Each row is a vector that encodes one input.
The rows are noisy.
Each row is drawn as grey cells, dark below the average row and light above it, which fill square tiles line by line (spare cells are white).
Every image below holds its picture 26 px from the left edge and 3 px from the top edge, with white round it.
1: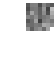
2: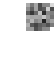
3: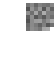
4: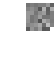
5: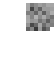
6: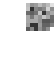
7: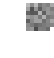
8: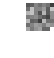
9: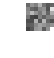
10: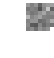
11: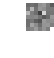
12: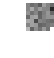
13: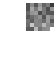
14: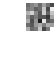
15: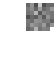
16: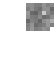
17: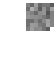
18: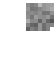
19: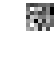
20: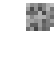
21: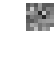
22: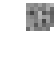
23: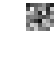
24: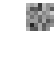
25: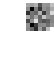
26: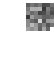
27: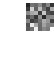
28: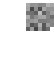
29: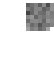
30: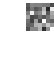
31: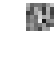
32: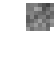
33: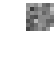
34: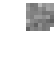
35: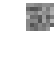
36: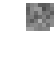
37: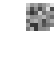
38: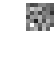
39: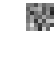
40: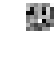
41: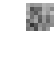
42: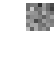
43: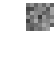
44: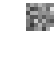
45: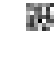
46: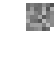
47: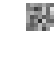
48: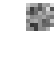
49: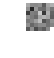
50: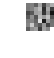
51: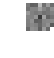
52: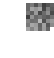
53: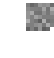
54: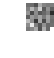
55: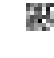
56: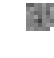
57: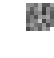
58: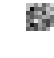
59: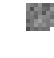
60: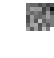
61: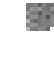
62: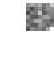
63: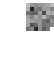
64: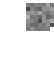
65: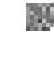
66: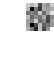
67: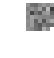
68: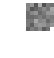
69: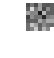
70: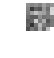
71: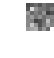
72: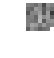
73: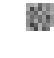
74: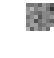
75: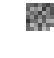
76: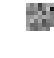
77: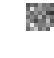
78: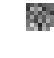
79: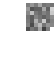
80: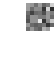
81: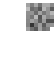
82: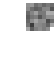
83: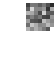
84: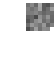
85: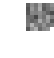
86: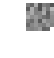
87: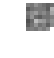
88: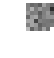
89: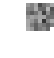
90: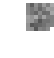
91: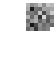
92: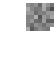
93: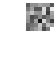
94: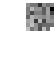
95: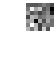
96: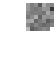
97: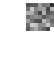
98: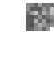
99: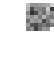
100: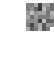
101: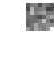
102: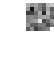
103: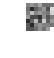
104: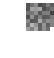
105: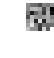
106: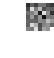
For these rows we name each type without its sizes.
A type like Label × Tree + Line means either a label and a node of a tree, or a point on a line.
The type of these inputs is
(Bool × Bool × Bool + Label) × Label.
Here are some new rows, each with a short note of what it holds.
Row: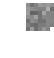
a label and three true/false values
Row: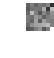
two labels
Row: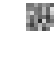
a label and three true/false values
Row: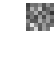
two labels
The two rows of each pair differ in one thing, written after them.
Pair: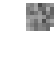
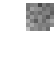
one of the three true/false values
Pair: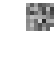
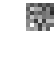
one of the three true/false values
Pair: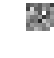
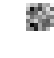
one of the three true/false values
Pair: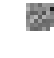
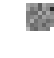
one of the three true/false values
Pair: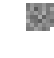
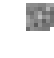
one of the three true/false values
